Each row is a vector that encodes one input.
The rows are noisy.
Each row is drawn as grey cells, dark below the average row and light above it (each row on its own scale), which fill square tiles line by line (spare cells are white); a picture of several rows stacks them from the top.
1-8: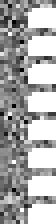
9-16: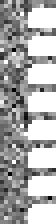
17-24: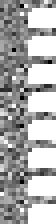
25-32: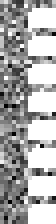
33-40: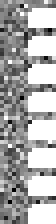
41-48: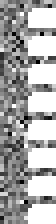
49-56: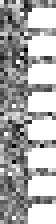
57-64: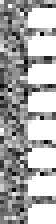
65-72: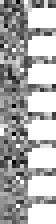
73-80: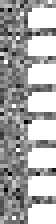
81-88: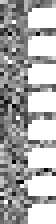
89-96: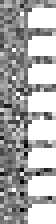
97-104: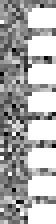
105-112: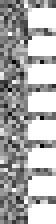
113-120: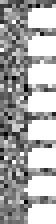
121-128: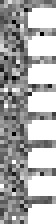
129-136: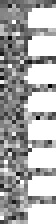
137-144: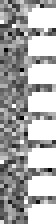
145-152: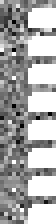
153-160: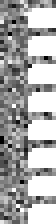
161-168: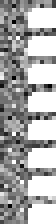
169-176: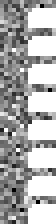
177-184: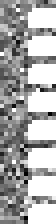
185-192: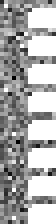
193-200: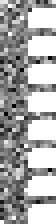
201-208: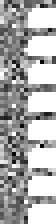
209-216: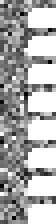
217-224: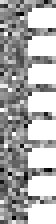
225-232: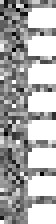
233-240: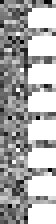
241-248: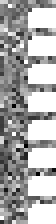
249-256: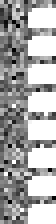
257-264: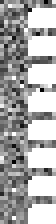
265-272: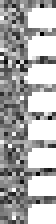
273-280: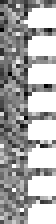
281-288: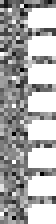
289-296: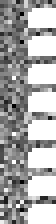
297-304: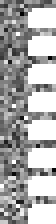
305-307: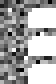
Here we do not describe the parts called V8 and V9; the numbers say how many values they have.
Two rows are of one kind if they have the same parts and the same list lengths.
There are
3 kinds of row.
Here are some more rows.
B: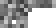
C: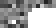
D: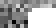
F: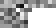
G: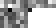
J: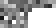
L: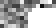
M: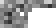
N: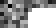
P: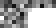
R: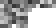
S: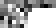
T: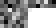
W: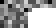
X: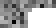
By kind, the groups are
B, C, F, J, M, S, T
D, G, N, W
L, P, R, X

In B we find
a point on an 11-point line and a true/false value.
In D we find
a true/false value and a value of V8.
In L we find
a value of V9.
